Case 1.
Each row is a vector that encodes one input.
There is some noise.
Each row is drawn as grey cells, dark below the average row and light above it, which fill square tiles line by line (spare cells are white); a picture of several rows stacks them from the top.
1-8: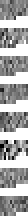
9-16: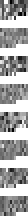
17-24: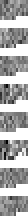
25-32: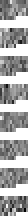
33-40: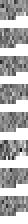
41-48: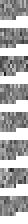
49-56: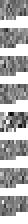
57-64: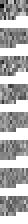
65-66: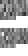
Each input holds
a true/false value, together with either a fixed value, or a node of a 9-node tree.
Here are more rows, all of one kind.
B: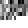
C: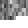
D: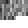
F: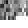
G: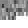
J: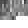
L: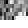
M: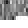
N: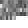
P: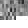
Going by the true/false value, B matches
F, G and P.
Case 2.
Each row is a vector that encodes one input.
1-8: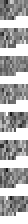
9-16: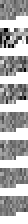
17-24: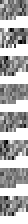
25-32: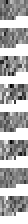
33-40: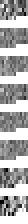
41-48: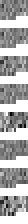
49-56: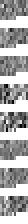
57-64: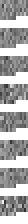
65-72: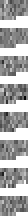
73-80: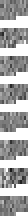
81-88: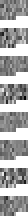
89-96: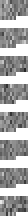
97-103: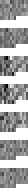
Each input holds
a true/false value, together with either a fixed value, or a node of an 8-node tree.
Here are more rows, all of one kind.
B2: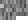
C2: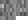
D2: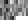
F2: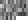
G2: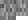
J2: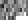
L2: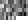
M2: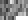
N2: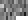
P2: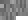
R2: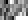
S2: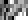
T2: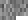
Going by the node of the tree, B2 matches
J2, P2, S2 and T2.
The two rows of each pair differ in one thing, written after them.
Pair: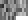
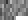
the true/false value
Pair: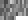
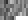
the node of the tree
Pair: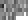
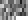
the true/false value
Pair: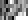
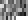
the node of the tree
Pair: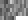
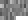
the node of the tree
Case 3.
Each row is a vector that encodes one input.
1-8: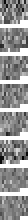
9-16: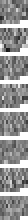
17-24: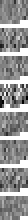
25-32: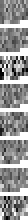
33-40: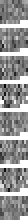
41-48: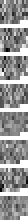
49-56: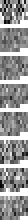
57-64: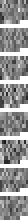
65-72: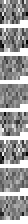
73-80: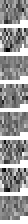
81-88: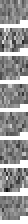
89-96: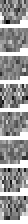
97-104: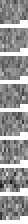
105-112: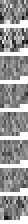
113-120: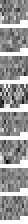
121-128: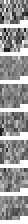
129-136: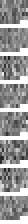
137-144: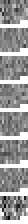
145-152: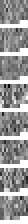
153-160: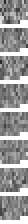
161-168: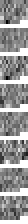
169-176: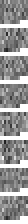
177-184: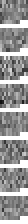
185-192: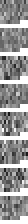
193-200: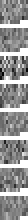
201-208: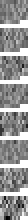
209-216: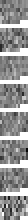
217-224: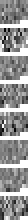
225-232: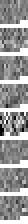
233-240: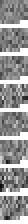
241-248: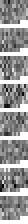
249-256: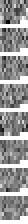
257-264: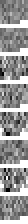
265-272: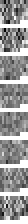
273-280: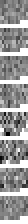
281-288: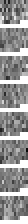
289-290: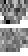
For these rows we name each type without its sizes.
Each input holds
a point on a circle, together with either a fixed value, or three true/false values.
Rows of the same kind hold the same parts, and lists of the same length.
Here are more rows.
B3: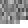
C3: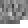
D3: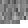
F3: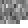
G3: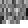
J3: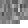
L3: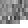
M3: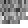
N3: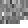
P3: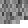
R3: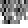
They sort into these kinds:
B3, D3, F3, G3, J3, M3, P3, R3
C3, L3, N3

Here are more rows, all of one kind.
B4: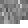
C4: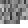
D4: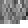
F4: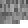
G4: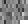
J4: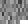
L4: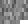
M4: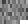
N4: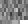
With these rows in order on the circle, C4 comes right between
F4 and M4.
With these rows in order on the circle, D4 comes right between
B4 and F4.
